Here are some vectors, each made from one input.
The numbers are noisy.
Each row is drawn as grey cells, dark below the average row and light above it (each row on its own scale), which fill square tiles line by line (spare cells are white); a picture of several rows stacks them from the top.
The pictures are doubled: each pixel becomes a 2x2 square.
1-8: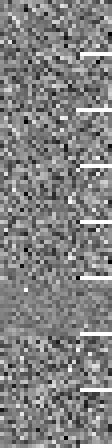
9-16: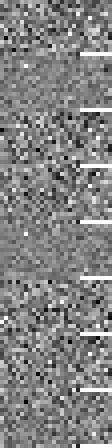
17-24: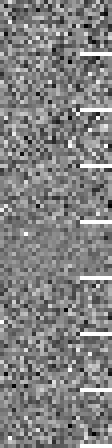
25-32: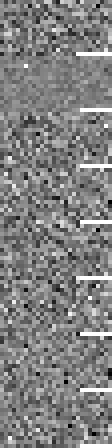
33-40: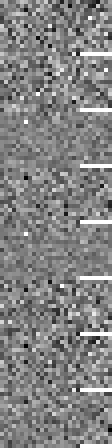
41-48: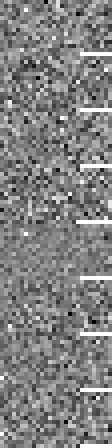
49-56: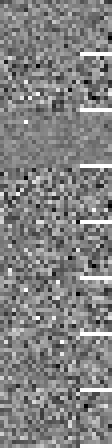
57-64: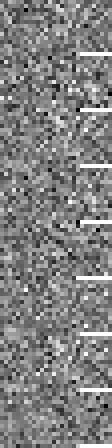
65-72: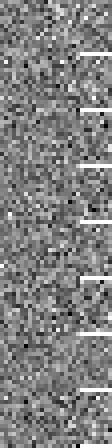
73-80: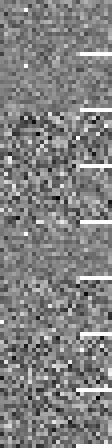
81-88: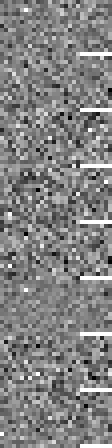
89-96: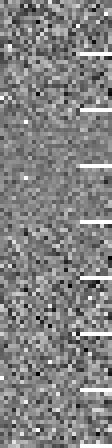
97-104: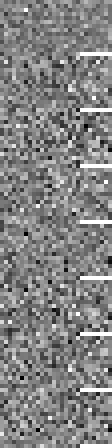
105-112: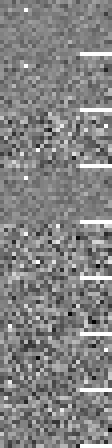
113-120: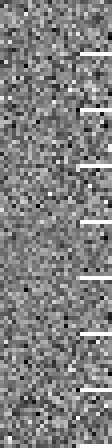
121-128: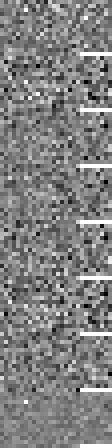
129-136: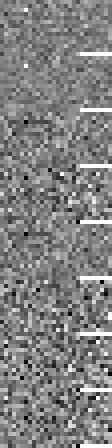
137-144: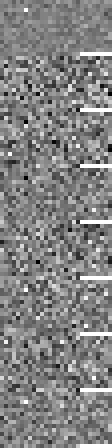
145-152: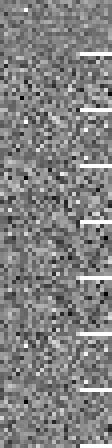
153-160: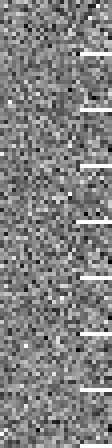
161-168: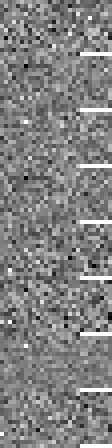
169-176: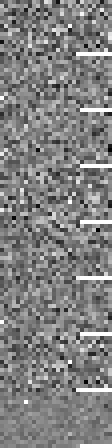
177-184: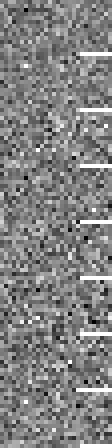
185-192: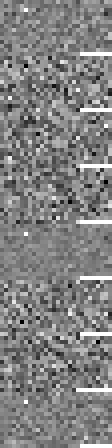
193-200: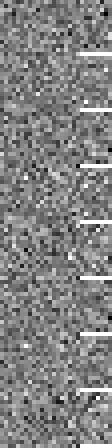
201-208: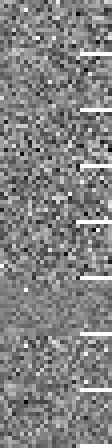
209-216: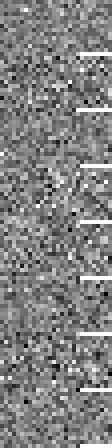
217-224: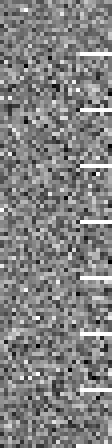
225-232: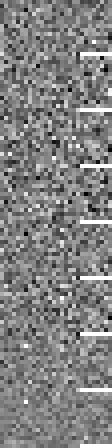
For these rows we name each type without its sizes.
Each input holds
either a label and a point on a line, or four true/false values.
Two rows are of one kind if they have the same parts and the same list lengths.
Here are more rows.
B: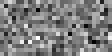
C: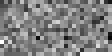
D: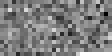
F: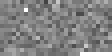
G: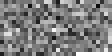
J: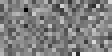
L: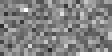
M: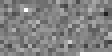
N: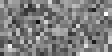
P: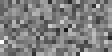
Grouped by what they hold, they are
B, D, F, G, L, M, N
C, J, P

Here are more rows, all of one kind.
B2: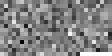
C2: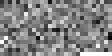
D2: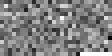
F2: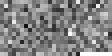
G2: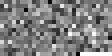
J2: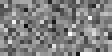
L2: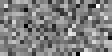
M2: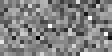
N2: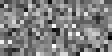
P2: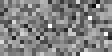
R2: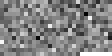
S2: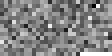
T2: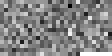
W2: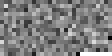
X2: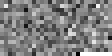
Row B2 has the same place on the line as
F2, J2, L2 and S2.
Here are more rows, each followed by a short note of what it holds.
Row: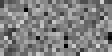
a label and a point on a line
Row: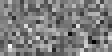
four true/false values
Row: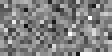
a label and a point on a line
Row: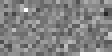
four true/false values
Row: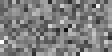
a label and a point on a line
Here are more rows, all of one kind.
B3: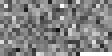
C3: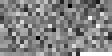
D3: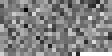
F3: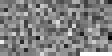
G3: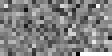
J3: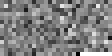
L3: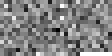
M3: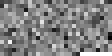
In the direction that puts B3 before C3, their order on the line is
M3, L3, B3, J3, G3, D3, C3, F3.
